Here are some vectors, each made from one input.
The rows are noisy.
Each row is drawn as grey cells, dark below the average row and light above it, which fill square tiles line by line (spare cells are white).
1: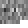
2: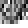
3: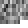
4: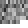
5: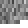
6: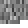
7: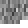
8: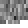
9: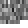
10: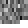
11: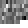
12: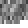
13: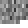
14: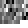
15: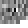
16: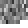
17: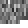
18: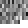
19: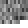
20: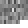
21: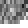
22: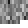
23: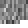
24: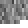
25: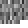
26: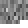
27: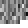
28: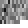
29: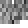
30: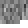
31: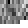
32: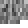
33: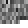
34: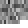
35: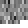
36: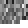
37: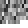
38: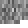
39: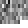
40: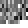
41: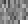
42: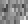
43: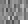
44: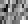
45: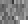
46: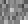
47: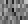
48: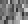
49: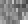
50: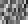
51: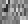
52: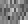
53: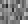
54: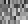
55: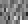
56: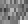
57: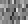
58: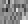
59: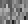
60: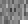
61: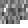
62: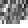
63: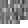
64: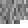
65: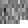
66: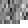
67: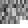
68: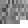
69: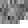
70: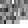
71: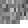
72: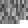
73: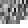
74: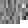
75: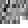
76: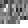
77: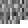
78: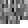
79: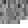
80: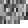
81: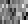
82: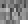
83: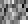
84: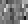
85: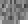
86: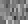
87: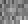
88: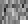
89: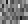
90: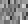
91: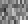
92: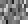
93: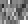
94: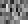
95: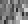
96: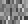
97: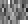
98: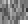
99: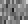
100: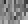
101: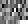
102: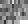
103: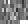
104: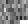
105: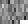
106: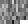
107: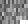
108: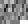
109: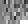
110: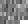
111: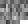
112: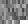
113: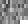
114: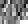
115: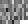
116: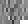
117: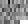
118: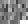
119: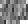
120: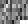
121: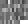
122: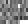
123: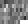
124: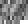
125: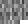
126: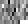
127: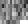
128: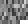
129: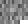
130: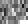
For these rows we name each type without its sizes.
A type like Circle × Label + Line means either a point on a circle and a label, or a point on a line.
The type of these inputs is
List(Circle).
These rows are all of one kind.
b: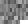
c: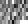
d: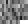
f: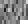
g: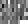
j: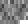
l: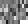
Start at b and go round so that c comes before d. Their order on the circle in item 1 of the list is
b, l, c, d, g, f, j.
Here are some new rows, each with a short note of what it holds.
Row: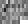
a list of three items
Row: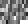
a list of three items
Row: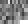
the empty list
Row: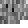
a list of two items
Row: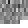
a list of two items
